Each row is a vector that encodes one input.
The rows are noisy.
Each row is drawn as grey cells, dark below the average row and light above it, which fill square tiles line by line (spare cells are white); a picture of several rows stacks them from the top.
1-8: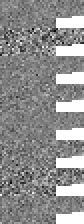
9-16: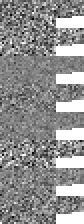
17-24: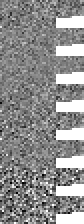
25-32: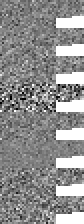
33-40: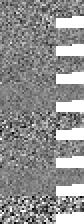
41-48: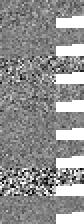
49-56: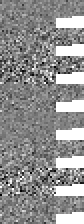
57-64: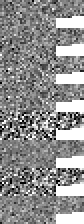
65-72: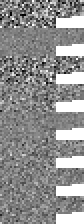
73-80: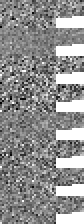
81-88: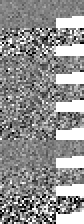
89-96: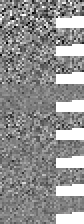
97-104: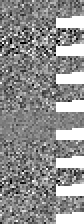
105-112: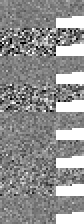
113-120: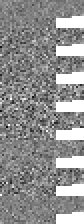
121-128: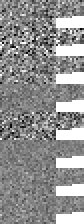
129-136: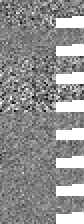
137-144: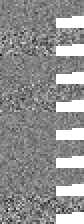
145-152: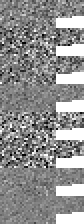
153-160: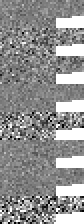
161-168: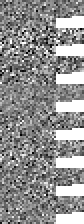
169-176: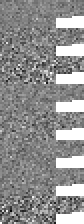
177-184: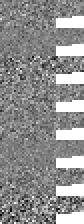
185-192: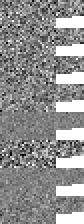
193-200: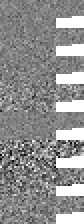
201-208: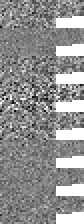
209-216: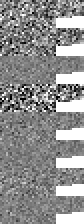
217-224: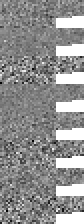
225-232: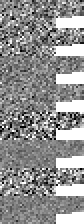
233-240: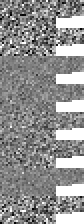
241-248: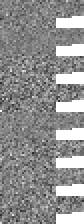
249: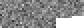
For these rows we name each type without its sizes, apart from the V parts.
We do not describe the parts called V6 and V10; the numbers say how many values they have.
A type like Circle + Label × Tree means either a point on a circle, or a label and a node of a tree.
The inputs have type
Line × (Line + V10) + V6.
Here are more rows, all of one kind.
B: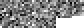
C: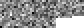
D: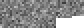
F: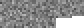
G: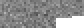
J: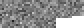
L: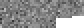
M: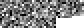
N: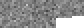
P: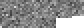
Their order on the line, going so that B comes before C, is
M, B, L, D, P, F, N, C, J, G.
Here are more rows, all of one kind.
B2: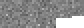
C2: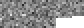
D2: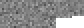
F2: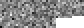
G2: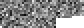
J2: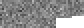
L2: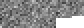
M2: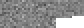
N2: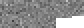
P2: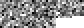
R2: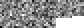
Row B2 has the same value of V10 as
F2, G2 and L2.
